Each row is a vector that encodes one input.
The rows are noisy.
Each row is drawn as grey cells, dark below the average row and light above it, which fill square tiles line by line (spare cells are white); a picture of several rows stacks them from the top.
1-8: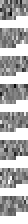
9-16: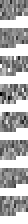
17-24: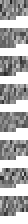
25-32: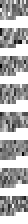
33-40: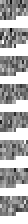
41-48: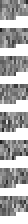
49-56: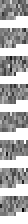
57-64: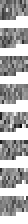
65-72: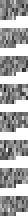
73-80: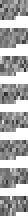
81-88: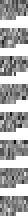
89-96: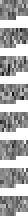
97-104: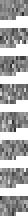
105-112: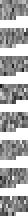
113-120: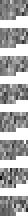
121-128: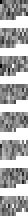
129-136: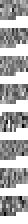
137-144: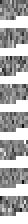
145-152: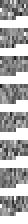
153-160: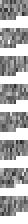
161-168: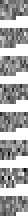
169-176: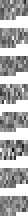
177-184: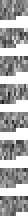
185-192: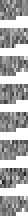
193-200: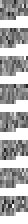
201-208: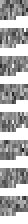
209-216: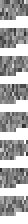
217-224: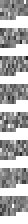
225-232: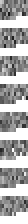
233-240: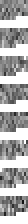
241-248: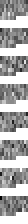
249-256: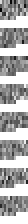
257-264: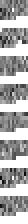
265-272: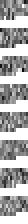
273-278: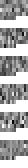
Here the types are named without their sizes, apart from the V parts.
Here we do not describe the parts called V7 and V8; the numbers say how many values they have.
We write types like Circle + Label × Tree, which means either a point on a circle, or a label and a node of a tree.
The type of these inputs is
Line × (Line + V8) + V7.
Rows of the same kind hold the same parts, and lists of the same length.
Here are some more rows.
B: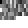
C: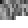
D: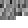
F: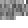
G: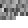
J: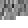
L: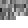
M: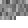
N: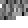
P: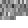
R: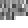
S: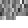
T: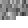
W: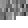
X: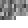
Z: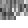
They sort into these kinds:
B, J, M, P, S, T, W
C, F, G, N, R
D, L, X, Z

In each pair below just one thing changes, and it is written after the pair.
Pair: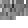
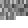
the value of V8
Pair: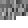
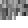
the place on the line
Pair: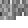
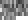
the place on the line
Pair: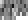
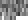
the value of V8
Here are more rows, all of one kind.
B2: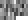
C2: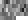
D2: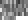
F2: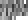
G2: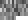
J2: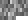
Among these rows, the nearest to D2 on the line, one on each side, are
F2 and G2.
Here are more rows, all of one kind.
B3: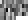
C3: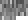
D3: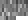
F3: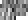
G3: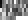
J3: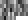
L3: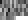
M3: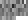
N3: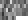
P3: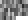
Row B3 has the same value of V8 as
F3 and P3.
